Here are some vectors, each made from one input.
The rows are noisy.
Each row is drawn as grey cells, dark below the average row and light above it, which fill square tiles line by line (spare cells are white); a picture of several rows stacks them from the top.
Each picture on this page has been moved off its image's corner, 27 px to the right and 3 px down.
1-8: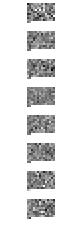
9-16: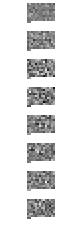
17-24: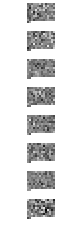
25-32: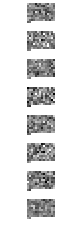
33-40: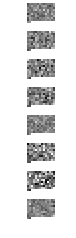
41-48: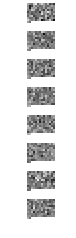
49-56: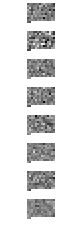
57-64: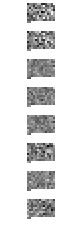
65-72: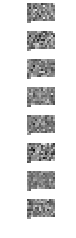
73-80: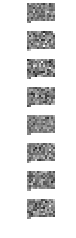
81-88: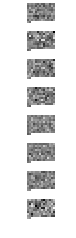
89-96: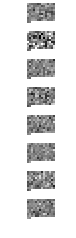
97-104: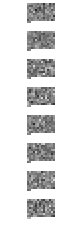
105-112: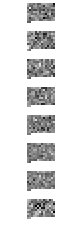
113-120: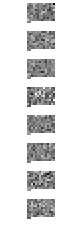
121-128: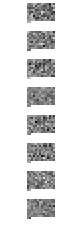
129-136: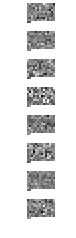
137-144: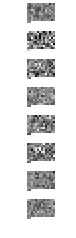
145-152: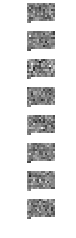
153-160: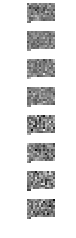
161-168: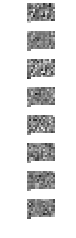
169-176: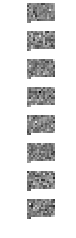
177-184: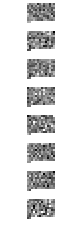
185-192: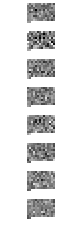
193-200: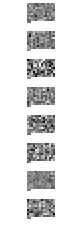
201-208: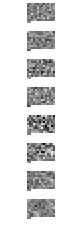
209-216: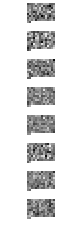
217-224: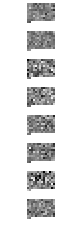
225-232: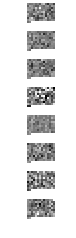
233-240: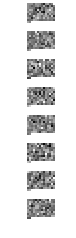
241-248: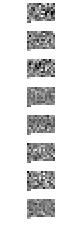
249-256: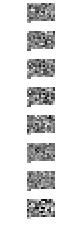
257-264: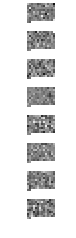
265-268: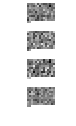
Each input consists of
a list of up to two points on a 19-point line.
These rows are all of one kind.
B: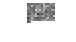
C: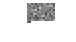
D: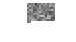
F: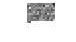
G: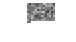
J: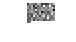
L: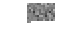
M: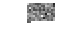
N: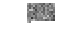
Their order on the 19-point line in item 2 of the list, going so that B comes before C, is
J, D, G, B, M, N, L, F, C.
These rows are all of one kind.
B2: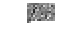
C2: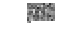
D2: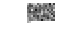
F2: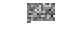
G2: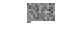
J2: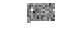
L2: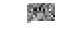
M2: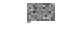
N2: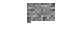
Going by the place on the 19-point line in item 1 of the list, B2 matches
D2, J2 and M2.
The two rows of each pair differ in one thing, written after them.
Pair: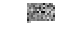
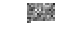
the place on the 19-point line in item 1 of the list
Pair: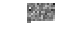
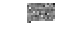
the place on the 19-point line in item 2 of the list
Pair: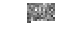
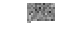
the place on the 19-point line in item 1 of the list
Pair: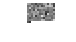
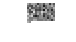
the place on the 19-point line in item 2 of the list
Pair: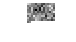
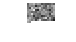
the place on the 19-point line in item 2 of the list
